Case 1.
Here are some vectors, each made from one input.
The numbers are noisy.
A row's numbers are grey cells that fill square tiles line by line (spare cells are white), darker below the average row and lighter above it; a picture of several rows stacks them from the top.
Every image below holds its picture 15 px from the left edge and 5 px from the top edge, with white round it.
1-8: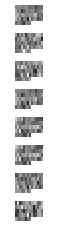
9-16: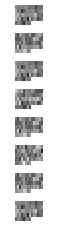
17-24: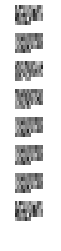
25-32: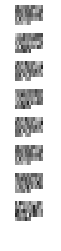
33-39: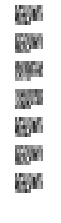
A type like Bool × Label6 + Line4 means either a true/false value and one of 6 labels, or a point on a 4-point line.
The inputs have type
Line7.
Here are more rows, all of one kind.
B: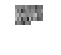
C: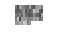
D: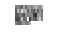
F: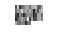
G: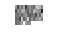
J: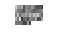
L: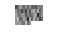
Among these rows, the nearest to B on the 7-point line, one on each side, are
J and L.
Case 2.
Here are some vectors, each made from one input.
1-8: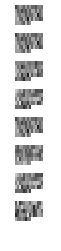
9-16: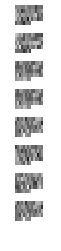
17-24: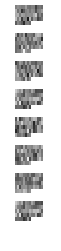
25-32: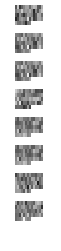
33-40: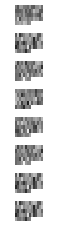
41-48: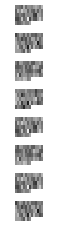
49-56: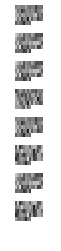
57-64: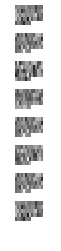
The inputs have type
Line7.
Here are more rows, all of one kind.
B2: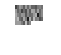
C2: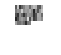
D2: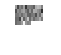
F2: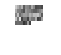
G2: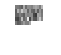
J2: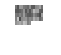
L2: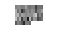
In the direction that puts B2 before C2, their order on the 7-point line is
F2, L2, B2, J2, D2, G2, C2.
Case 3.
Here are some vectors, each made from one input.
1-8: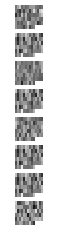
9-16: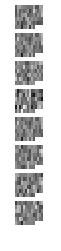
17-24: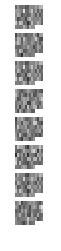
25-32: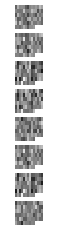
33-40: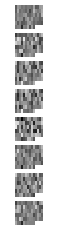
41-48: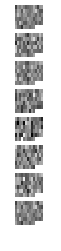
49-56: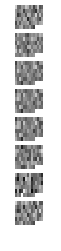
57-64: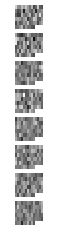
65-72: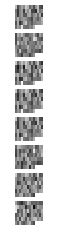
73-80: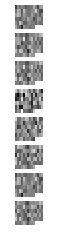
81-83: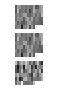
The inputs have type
Line8.
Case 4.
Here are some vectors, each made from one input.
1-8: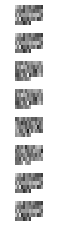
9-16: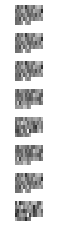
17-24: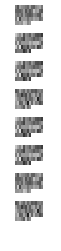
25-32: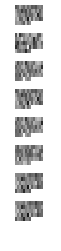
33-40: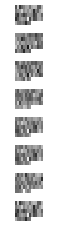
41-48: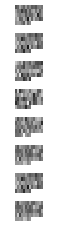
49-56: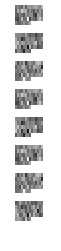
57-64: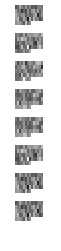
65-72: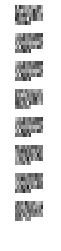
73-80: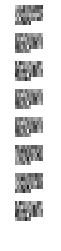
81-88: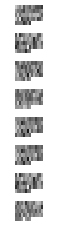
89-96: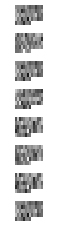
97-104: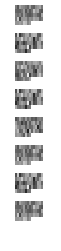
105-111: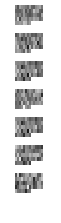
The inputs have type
Line7.
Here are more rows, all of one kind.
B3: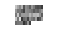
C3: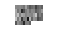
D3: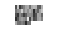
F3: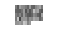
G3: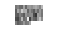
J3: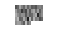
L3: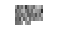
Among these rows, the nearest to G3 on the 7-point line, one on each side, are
D3 and L3.
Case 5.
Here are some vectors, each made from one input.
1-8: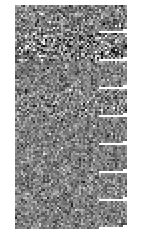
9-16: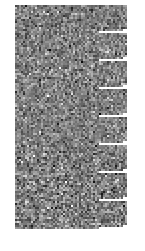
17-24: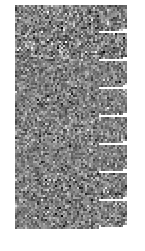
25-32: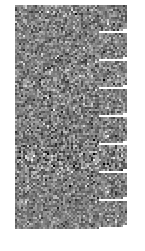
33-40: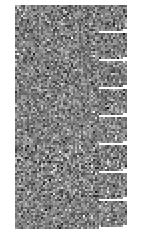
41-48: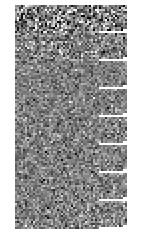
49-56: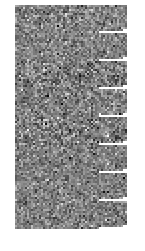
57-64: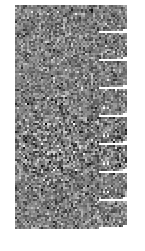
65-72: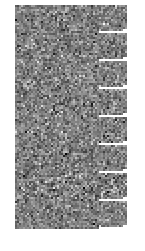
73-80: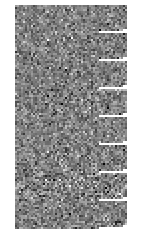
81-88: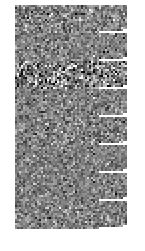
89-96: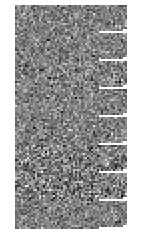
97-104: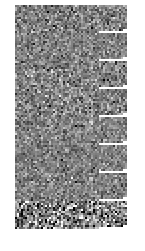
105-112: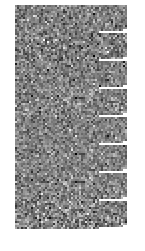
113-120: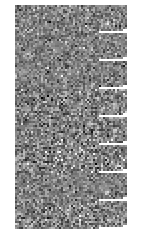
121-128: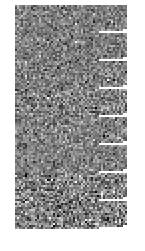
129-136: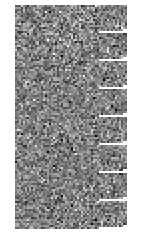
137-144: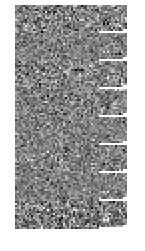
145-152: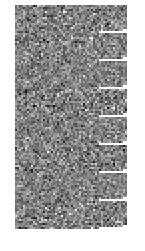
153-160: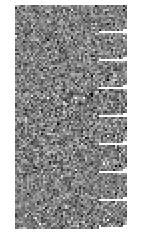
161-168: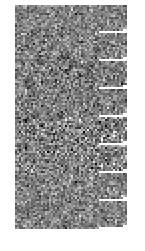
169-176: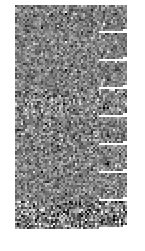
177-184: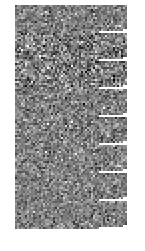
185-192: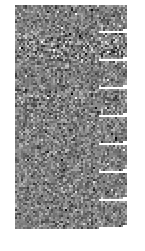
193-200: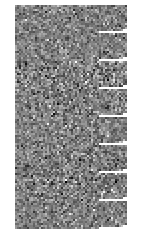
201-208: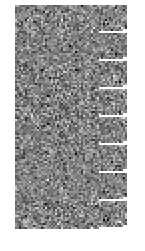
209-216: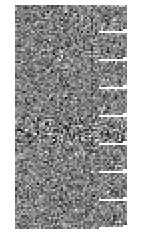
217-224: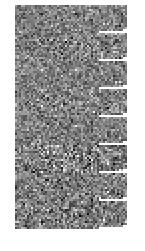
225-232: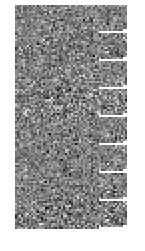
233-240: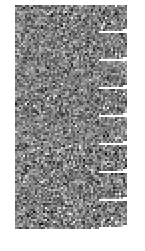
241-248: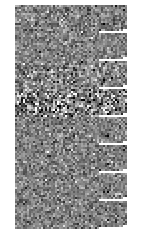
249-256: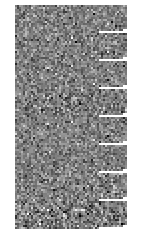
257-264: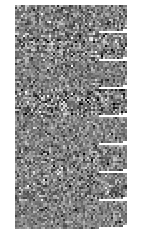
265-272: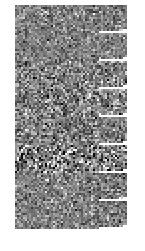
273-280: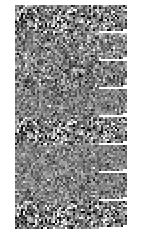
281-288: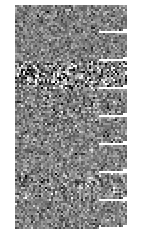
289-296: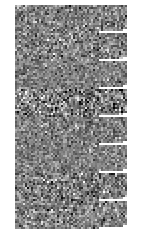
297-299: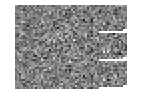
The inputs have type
Bool × Bool × Bool × Bool + Unit.
